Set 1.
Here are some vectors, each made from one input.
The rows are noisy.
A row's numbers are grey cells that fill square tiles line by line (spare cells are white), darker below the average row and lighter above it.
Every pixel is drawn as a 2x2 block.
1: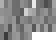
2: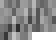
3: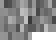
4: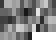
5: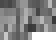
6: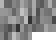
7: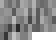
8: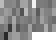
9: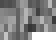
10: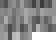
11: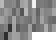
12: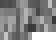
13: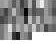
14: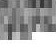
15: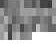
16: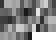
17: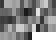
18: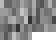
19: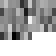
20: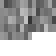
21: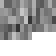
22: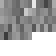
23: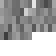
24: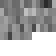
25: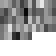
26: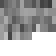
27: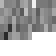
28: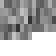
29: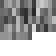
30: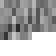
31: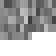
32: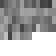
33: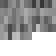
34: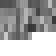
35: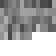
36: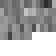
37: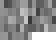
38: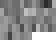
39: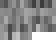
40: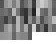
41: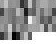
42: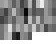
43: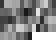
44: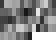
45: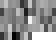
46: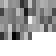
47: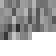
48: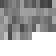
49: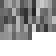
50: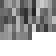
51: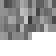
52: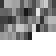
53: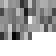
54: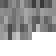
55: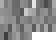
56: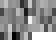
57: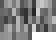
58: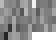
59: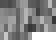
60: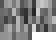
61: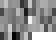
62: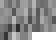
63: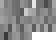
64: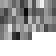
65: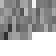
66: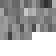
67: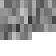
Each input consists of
either a point on a 4-point line, or a point on a 9-point line.
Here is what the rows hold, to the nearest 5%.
About 35% of them hold a point on a 4-point line. The rest hold a point on a 9-point line.
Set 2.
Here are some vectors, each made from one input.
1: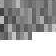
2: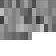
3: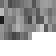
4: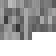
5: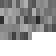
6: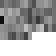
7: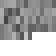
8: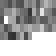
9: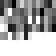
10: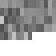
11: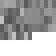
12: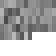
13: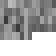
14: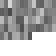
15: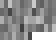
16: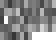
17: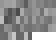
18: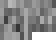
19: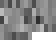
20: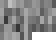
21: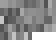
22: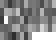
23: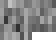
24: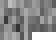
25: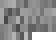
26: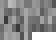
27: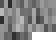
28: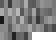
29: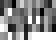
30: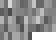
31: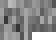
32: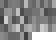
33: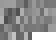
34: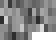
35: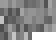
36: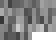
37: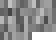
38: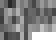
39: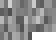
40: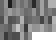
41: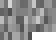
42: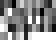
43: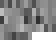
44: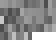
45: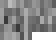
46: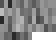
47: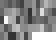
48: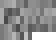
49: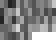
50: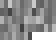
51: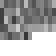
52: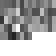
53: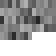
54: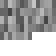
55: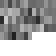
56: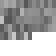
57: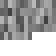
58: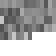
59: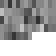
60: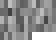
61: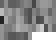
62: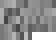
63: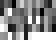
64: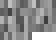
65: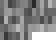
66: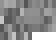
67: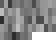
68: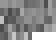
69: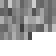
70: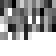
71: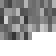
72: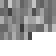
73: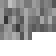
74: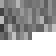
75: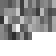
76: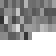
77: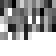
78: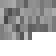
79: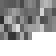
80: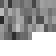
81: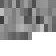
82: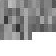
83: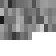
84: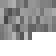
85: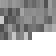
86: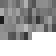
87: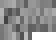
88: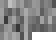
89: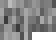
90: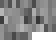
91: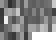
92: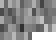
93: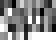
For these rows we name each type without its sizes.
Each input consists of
a list of points on a line.
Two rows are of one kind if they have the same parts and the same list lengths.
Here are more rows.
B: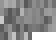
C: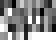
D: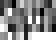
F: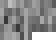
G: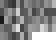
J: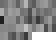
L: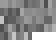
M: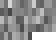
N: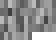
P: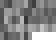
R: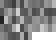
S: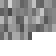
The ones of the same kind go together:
B, F, L, M, N, S
C, D
G, J, P, R

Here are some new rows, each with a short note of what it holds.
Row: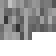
a list of one item
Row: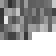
a list of two items
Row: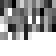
the empty list
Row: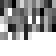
the empty list
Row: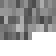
a list of two items
